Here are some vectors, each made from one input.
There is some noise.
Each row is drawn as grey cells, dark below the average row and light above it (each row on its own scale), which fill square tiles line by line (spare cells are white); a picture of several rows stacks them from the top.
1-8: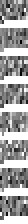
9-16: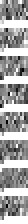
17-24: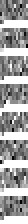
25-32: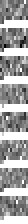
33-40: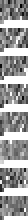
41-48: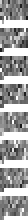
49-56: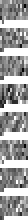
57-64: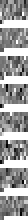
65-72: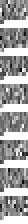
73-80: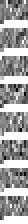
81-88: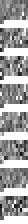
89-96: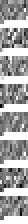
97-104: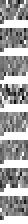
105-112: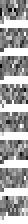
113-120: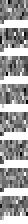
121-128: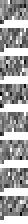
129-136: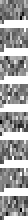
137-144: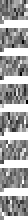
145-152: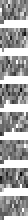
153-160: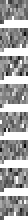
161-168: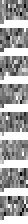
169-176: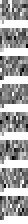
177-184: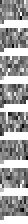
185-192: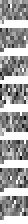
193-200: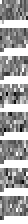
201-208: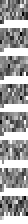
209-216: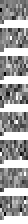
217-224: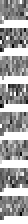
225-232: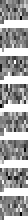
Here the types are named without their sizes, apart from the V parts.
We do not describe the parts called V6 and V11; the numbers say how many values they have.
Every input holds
a value of V11, together with either a point on a circle and a true/false value, or a value of V6.
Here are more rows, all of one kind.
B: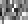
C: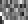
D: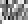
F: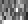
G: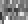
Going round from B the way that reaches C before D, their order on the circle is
B, G, F, C, D.
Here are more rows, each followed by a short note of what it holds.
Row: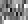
a point on a circle, a true/false value and a value of V11
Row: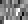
a value of V6 and a value of V11
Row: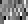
a value of V6 and a value of V11
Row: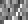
a value of V6 and a value of V11
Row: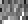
a point on a circle, a true/false value and a value of V11
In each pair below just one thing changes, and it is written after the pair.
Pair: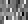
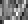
the value of V11
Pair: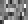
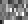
the value of V6
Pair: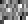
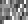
the value of V6
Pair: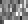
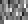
the value of V11
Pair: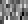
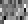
the value of V11
